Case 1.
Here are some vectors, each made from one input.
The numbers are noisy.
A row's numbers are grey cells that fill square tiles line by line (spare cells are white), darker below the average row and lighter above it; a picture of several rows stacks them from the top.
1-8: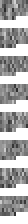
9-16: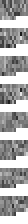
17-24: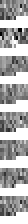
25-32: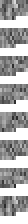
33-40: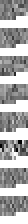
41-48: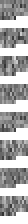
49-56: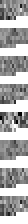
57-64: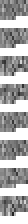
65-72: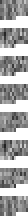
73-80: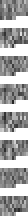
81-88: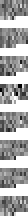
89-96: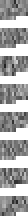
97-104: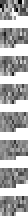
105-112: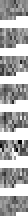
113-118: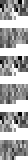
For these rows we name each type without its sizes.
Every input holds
a list of points on a line.
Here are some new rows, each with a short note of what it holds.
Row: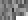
a list of one item
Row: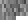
a list of two items
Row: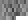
a list of three items
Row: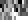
the empty list
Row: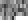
a list of two items
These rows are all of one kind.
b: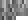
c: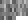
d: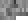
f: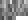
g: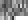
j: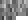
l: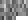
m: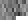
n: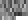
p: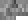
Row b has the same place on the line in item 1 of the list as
c, f, j and l.
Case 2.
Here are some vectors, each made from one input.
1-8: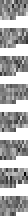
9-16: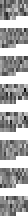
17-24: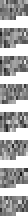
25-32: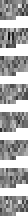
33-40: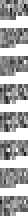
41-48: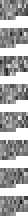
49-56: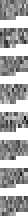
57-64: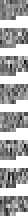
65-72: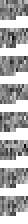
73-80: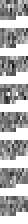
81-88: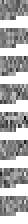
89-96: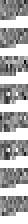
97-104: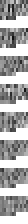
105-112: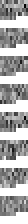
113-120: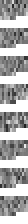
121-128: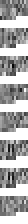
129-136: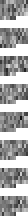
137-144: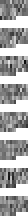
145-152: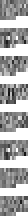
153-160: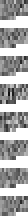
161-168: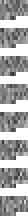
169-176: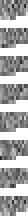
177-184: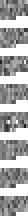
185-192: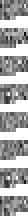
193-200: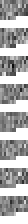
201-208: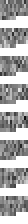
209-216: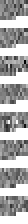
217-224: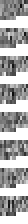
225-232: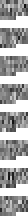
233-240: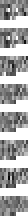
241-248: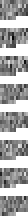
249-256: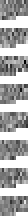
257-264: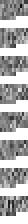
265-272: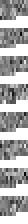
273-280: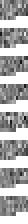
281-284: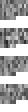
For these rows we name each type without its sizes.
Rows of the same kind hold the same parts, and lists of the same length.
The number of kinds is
3.
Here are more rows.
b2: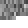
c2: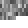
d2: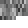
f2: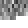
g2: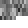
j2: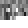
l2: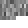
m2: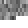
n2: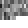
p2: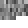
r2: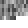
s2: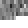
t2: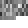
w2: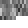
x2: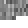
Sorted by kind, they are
b2, s2
c2, f2, j2, l2, m2, n2, p2, r2, t2, x2
d2, g2, w2

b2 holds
a point on a circle and a true/false value.
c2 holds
a node of a tree.
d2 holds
a true/false value.
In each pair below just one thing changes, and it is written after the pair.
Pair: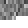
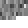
the true/false value
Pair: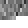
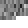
the place on the circle
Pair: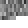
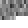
the true/false value
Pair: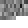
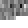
the true/false value
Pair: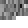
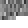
the place on the circle
